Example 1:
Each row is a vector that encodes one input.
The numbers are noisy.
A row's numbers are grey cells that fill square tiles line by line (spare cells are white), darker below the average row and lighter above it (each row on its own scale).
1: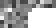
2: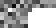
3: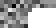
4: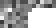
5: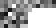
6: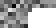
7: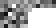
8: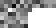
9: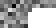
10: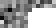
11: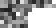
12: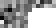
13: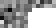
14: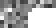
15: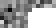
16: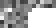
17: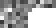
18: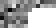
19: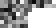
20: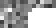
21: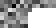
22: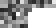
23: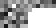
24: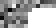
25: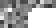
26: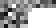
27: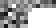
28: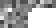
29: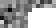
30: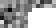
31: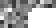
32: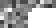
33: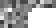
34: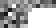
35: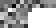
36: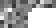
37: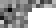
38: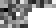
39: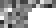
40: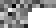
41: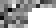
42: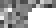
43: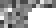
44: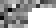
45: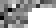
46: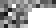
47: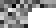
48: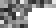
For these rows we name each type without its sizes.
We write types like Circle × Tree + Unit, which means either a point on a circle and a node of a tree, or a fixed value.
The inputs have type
Line.
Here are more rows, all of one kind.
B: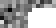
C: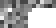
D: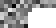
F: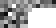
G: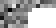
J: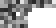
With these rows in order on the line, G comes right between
B and F.
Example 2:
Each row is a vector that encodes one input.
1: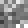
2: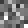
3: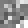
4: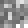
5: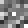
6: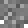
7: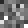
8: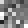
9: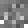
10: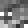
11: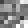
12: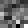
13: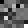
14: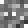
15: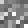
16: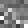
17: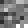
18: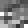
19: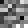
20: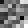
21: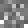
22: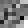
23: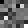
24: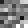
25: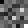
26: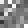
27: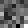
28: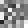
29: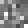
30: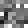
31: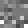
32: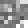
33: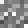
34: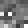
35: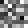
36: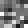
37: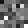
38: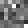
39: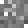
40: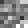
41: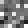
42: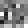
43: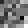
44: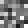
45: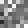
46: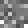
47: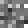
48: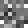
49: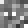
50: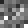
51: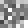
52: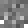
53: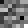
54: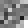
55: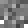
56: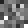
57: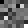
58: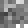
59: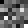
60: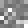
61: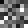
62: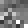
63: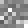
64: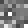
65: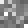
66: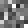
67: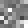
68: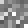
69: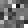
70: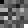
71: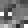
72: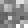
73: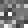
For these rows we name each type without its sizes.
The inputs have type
Circle.
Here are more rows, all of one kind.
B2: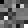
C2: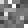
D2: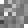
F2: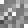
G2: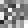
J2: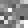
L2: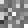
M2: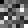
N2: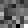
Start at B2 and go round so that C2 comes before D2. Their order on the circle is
B2, C2, D2, F2, L2, G2, N2, J2, M2.
